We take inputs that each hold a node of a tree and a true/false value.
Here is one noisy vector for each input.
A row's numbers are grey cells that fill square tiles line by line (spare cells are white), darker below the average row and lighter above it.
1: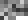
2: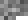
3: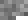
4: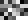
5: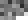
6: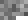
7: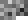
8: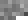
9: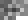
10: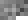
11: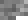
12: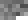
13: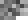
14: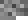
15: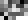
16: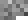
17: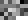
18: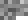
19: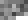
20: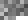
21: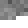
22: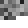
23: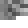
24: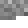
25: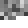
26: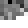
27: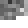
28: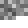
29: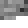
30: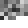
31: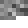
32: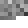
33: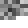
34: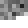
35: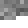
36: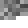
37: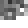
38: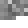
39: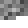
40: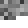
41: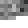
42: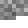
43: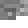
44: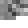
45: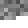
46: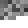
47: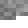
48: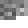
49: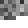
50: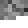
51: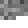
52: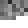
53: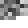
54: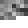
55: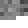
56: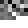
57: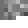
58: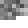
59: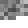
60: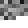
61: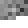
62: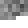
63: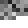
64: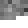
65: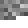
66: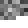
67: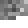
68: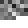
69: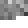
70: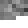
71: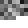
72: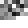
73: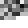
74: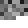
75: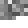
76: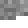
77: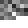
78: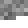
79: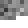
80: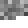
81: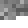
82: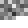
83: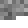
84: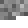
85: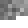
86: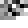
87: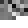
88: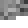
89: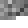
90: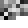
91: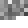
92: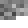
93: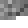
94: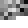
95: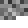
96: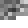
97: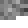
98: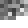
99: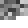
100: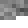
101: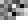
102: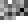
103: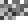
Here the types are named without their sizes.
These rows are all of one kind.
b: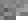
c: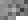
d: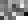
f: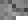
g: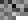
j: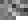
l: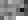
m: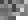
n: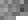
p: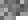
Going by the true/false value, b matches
d and m.
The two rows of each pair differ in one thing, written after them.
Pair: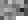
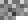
the true/false value
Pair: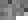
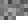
the node of the tree
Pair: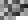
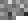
the true/false value
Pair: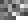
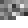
the node of the tree
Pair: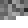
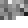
the true/false value
